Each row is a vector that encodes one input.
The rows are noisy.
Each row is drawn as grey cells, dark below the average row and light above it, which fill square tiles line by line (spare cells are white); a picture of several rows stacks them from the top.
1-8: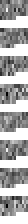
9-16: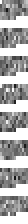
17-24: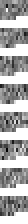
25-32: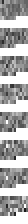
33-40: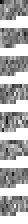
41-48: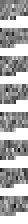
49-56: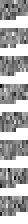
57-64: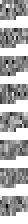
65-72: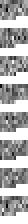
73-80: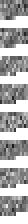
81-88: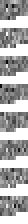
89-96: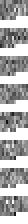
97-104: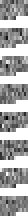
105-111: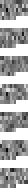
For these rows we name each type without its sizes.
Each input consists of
a point on a line, together with either a point on a circle, or a node of a tree.
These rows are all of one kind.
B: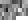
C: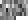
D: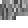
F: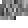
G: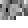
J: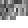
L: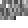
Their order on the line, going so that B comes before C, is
J, B, D, F, G, L, C.
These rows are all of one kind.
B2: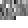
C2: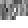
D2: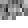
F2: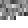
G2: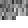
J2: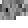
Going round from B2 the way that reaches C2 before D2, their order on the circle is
B2, C2, G2, F2, D2, J2.
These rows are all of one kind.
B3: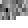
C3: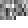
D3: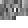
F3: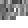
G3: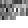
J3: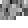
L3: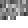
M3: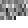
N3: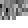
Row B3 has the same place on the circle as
C3, M3 and N3.
